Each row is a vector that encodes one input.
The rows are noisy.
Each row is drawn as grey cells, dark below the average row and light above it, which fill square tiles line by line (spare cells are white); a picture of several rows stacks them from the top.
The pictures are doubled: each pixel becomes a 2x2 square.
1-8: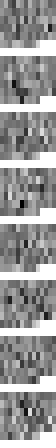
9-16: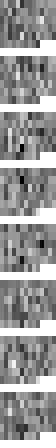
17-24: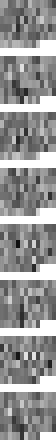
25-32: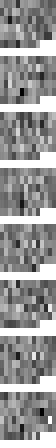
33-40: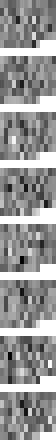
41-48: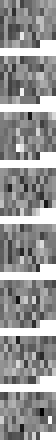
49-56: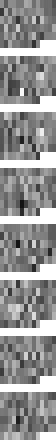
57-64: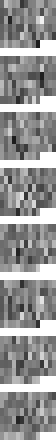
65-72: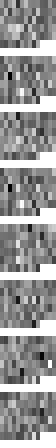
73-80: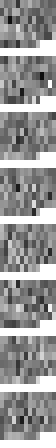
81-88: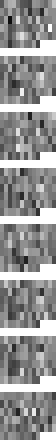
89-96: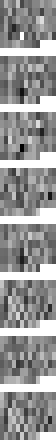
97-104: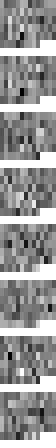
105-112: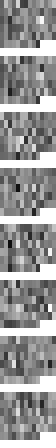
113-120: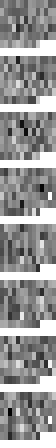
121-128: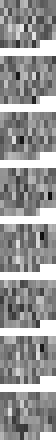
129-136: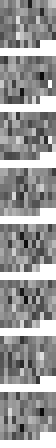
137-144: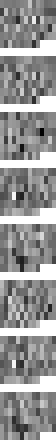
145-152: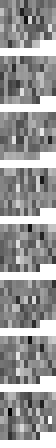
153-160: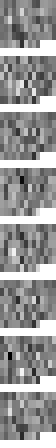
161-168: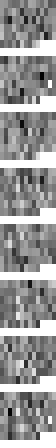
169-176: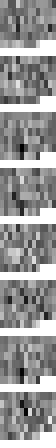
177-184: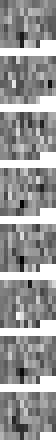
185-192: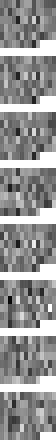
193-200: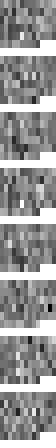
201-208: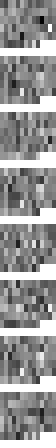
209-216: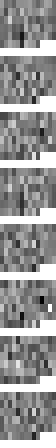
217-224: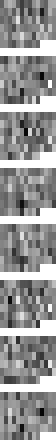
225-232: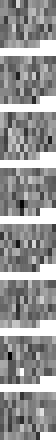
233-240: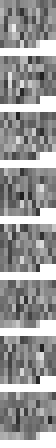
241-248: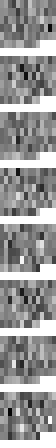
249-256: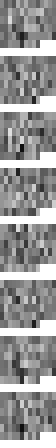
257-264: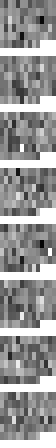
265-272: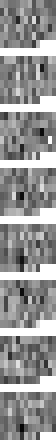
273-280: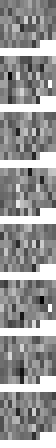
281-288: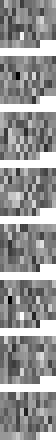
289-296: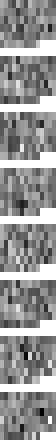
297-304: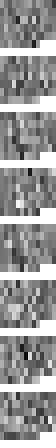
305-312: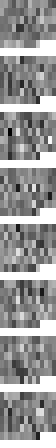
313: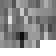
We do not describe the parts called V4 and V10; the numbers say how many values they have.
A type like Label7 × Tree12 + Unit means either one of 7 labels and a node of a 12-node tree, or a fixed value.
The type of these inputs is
(Bool × Label7 × V10 + Line7) × V4.
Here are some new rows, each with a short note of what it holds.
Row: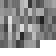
a point on a 7-point line and a value of V4
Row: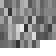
a point on a 7-point line and a value of V4
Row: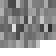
one of 7 labels, a true/false value, a value of V4 and a value of V10
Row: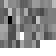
a point on a 7-point line and a value of V4
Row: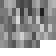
a point on a 7-point line and a value of V4
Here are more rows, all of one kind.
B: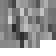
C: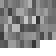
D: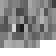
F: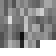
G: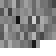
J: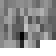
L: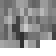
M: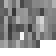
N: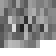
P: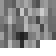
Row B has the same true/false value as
G, L and M.
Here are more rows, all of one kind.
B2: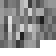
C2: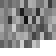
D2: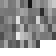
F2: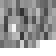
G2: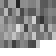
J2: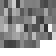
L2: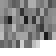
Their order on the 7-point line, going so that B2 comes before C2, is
D2, B2, F2, G2, J2, C2, L2.
